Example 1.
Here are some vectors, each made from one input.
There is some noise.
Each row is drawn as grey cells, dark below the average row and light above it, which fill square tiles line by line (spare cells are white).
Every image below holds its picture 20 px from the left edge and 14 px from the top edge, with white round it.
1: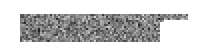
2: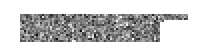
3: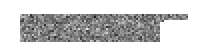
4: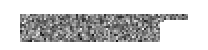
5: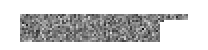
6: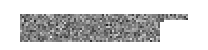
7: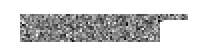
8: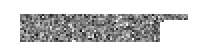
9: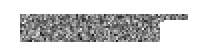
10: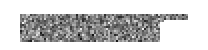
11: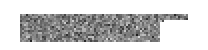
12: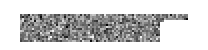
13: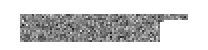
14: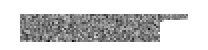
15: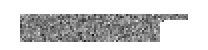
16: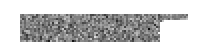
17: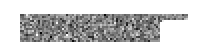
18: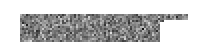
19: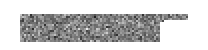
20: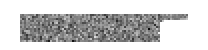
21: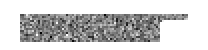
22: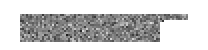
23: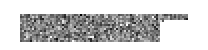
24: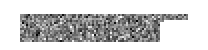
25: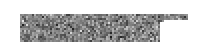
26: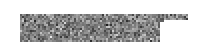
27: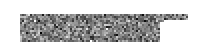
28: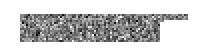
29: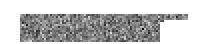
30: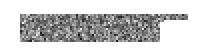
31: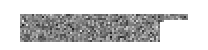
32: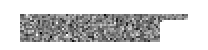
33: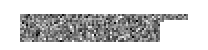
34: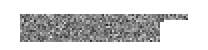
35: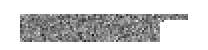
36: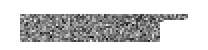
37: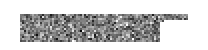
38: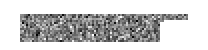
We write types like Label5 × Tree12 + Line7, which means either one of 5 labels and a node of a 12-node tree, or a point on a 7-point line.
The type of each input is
Circle5 × Line4.
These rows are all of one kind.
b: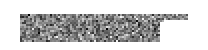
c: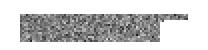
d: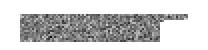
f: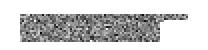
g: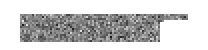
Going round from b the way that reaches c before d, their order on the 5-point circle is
b, g, c, f, d.
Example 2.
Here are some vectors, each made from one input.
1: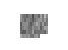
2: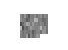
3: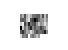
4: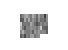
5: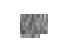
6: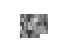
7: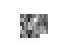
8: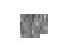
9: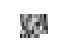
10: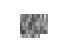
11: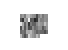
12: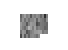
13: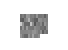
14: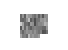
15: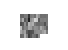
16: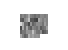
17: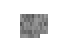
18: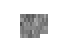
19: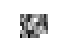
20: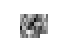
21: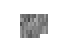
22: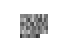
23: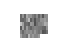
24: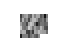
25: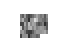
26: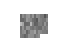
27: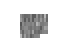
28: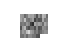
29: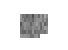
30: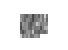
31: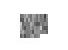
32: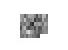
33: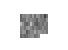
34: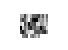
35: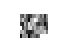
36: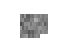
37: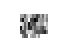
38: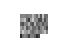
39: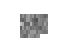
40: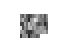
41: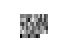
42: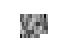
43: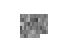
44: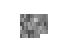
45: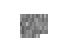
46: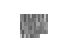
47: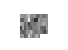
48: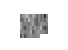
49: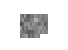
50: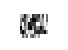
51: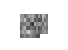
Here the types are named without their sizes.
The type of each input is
List(Line).
